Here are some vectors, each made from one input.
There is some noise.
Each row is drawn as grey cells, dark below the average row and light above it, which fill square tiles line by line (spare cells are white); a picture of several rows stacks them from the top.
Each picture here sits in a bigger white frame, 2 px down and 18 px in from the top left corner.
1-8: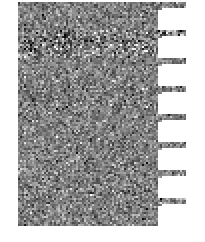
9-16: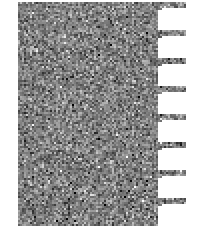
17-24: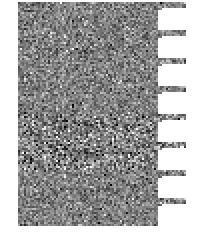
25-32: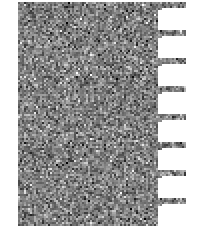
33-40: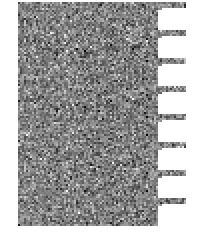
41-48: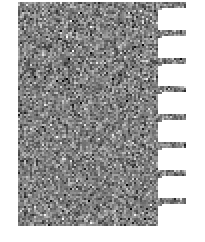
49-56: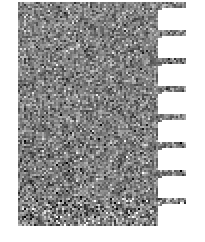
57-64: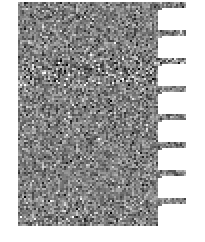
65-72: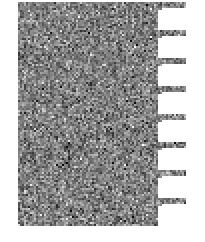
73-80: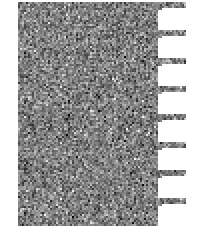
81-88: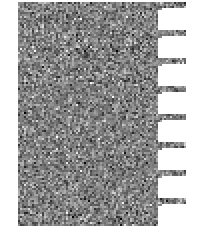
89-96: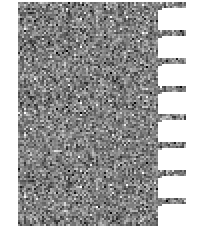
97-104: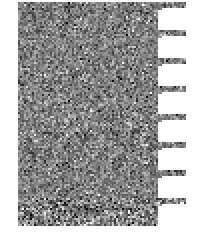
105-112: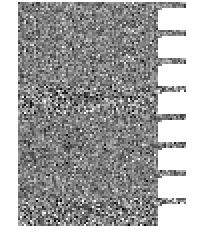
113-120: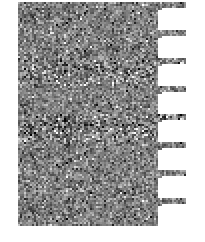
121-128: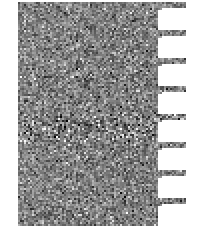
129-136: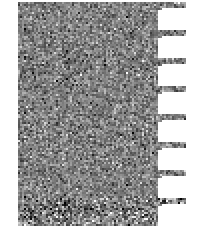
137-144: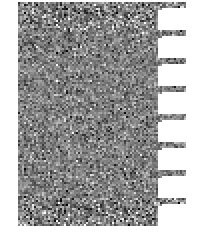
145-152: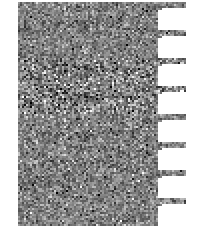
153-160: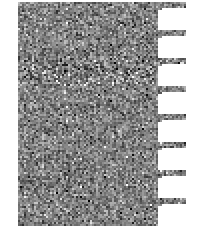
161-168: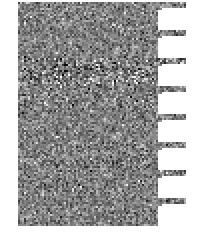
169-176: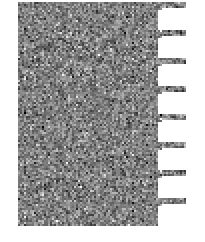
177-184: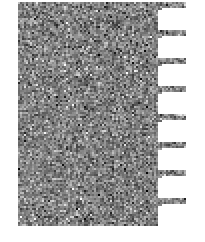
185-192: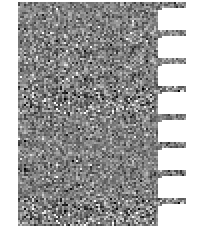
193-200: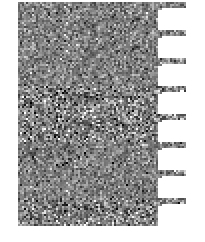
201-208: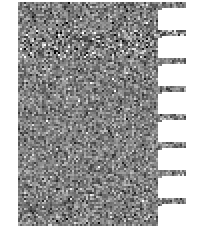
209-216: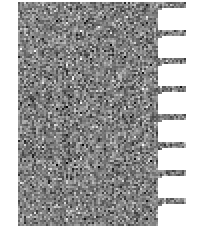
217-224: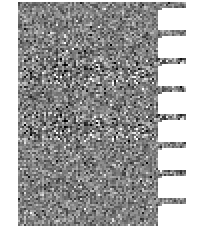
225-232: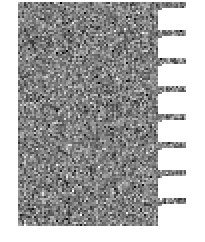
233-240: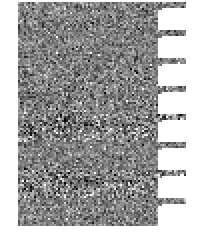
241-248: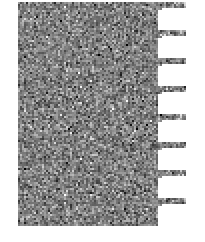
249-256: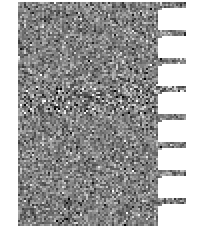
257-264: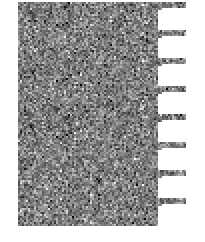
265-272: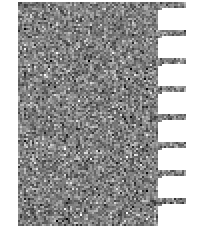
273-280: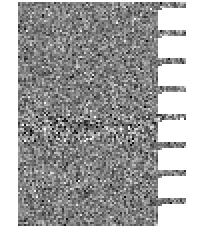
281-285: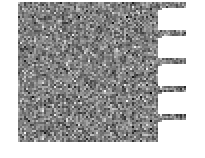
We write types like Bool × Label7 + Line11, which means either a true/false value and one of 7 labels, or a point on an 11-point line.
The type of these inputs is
List2(Circle14 × Circle14) × Tree7.
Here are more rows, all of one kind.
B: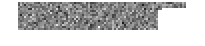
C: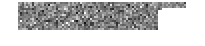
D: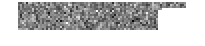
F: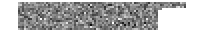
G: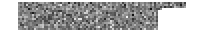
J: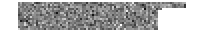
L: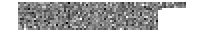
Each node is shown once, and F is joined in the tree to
J.
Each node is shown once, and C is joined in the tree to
D.
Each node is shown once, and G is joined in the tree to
B and L.
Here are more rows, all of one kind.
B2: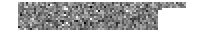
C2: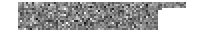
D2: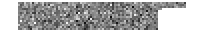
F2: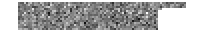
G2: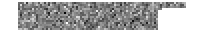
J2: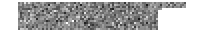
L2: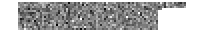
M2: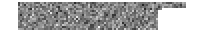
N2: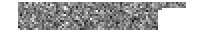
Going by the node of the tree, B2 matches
C2, D2 and N2.
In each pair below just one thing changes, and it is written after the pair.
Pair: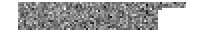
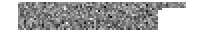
the place on one of the two 14-point circles in item 1 of the list
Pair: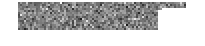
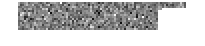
the node of the tree
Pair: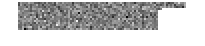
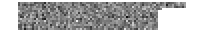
the place on one of the two 14-point circles in item 2 of the list
